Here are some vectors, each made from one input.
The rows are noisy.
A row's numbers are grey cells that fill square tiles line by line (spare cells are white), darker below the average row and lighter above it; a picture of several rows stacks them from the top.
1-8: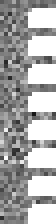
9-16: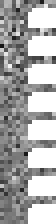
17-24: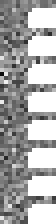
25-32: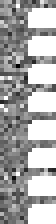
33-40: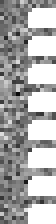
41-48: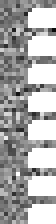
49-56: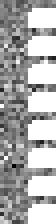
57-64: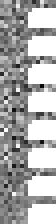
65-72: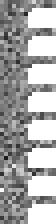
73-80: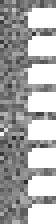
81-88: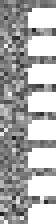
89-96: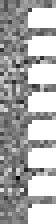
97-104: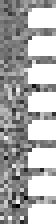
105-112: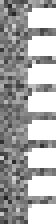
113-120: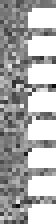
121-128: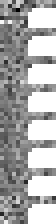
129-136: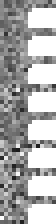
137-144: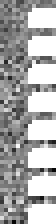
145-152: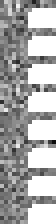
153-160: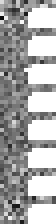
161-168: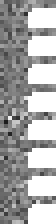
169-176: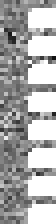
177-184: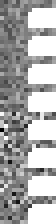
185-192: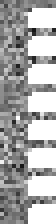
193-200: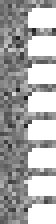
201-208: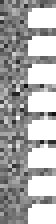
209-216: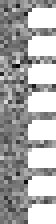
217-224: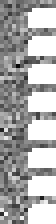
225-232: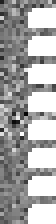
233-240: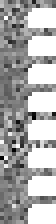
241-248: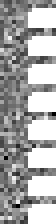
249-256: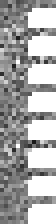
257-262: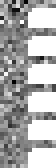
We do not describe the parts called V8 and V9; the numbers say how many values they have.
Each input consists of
either a point on a 6-point line, a true/false value and a value of V9, or a value of V8.
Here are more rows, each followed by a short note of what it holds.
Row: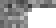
a point on a 6-point line, a true/false value and a value of V9
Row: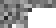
a point on a 6-point line, a true/false value and a value of V9
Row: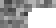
a point on a 6-point line, a true/false value and a value of V9
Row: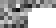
a value of V8
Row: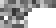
a value of V8
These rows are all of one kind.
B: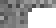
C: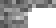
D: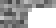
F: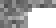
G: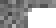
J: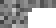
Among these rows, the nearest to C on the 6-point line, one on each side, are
D and F.
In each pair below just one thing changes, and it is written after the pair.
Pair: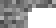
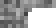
the true/false value
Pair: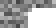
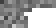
the value of V9
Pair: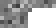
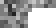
the place on the 6-point line
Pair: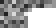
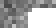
the place on the 6-point line
